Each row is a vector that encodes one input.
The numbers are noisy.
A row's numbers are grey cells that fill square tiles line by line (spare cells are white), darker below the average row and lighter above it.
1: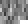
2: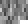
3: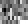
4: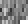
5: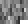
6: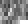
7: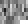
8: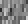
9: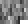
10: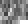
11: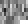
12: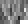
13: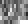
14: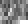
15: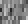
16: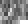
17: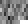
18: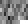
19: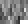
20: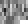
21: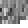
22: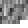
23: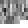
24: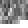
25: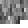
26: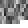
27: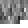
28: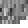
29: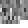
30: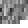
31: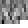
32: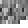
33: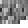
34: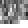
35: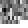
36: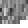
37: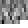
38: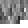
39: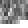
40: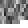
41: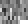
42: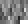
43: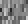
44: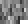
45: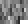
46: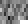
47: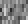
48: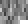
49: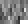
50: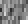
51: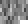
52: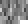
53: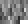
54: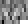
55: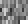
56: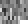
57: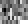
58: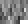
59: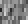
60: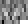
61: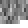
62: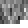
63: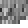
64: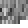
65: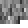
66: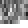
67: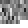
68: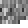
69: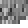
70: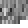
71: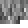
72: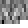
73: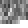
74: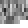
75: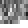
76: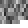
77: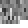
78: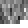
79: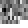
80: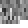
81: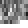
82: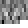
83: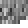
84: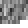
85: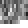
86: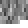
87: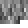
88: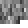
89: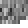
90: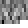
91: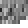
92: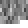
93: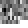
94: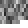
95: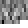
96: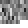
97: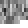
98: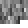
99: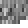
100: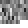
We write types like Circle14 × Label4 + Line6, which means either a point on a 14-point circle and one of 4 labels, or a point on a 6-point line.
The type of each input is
List2(Line4) + Tree9.
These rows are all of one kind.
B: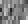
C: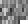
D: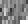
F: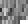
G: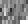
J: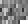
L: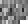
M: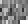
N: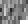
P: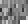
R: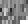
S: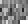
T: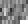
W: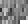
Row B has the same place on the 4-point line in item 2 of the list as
L, M, P and S.
